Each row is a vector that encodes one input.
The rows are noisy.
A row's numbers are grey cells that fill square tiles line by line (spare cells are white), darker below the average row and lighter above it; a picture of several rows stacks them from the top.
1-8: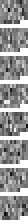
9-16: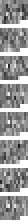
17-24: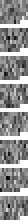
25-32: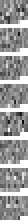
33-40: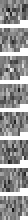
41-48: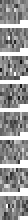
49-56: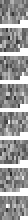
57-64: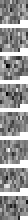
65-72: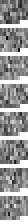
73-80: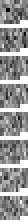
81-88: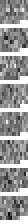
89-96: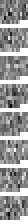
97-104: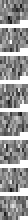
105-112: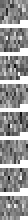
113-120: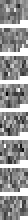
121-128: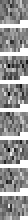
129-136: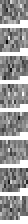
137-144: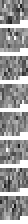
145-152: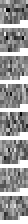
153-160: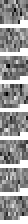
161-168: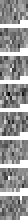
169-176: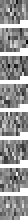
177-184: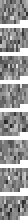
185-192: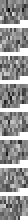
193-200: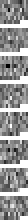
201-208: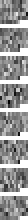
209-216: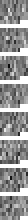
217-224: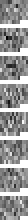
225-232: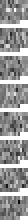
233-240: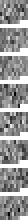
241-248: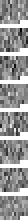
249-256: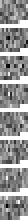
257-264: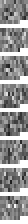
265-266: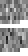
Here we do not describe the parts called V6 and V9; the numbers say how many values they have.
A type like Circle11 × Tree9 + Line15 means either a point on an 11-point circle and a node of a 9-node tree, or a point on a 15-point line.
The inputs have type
(Bool × Bool × Bool + Label7) × (Circle11 + V6) × V9.
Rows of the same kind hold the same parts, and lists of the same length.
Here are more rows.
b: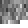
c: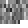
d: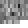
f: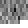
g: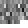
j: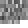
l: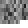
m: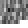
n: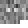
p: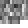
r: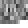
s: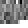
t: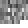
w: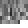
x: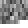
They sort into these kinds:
b, d, j, n, t, w
c, f, p
g, l, r, x
m, s

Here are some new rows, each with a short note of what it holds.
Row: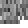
three true/false values, a value of V6 and a value of V9
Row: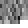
a point on an 11-point circle, one of 7 labels and a value of V9
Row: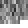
a point on an 11-point circle, one of 7 labels and a value of V9
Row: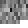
a point on an 11-point circle, one of 7 labels and a value of V9
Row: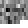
one of 7 labels, a value of V6 and a value of V9
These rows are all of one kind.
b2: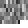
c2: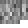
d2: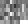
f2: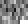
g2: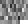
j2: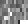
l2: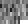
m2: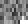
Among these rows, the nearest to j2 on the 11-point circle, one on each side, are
c2 and f2.
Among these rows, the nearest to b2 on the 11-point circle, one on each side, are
d2 and l2.
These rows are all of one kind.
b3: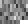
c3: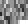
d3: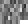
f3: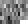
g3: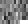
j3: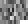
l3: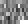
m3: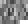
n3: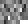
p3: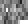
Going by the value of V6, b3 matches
j3 and m3.
